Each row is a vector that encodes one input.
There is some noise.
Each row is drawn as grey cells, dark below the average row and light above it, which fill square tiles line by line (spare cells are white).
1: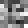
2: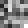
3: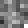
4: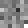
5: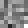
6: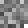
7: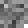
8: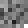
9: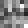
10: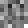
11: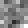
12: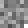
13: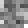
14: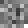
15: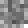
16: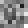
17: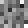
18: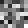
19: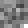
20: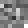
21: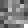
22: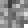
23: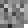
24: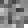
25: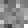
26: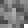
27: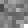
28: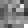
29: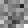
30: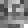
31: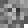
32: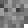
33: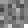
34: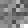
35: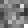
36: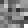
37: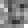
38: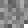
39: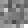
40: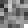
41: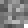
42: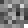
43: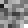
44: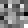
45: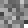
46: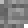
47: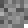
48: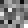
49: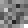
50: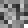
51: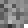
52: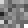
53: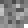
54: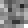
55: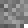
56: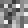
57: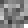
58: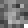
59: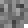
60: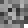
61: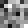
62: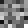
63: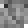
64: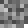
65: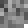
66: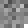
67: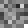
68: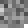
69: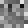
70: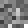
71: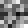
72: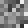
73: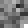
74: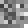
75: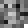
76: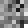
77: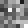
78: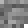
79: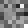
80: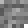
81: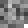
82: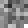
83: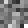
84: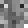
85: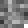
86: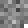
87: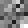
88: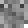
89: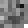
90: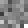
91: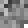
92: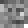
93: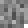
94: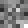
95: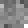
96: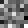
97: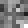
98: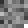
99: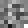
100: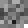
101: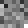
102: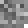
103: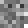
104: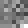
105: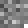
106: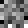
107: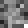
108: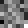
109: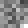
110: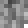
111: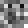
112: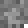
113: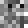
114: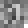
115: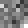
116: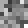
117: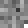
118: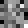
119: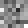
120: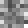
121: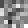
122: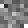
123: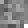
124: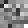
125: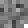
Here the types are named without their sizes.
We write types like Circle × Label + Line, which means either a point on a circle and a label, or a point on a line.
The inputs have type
Circle × Line.
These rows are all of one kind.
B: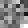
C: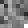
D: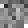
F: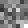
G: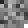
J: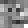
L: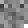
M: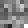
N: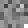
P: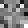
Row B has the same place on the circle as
D, J and P.
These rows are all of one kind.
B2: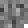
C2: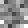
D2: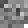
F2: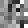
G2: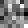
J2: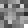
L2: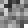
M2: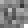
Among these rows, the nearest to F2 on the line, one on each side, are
G2 and J2.
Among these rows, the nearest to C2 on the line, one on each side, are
B2 and M2.
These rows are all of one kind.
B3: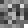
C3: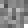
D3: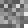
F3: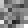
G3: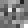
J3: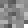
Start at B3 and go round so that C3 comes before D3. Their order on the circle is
B3, J3, F3, C3, G3, D3.
